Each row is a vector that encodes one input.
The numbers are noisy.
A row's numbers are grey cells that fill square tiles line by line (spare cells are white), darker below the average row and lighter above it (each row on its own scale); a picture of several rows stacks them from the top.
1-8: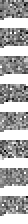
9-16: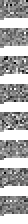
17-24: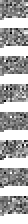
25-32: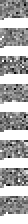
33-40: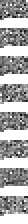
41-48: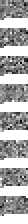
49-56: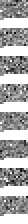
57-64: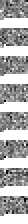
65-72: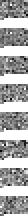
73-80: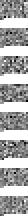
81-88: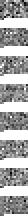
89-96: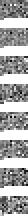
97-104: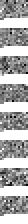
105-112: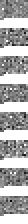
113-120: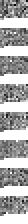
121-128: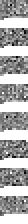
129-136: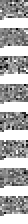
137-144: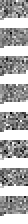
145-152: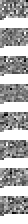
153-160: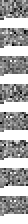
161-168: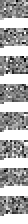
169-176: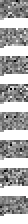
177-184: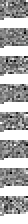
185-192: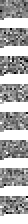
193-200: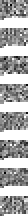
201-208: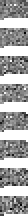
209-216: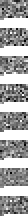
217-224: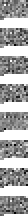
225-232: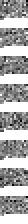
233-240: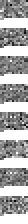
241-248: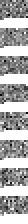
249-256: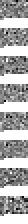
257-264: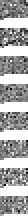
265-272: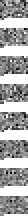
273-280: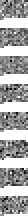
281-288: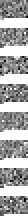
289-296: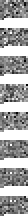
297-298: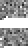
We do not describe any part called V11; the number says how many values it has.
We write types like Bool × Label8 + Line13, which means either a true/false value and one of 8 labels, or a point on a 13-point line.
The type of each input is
(Bool × V11 + Line5 × Line9) × Label7 × Label7 × Label7 + Unit.
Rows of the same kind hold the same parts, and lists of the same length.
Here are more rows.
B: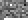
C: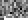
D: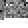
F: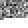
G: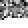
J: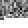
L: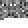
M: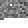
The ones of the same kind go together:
B, D, G, L, M
C, J
F

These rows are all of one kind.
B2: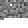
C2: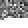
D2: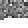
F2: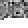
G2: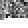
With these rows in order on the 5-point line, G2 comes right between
D2 and F2.
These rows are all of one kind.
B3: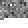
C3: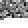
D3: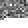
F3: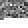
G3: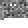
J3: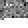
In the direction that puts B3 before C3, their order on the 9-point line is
B3, G3, C3, D3, J3, F3.
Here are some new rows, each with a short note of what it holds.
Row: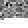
three labels (each one of 7), a true/false value and a value of V11
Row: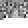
three labels (each one of 7), a true/false value and a value of V11
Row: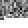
a fixed value
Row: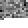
three labels (each one of 7), a point on a 5-point line and a point on a 9-point line
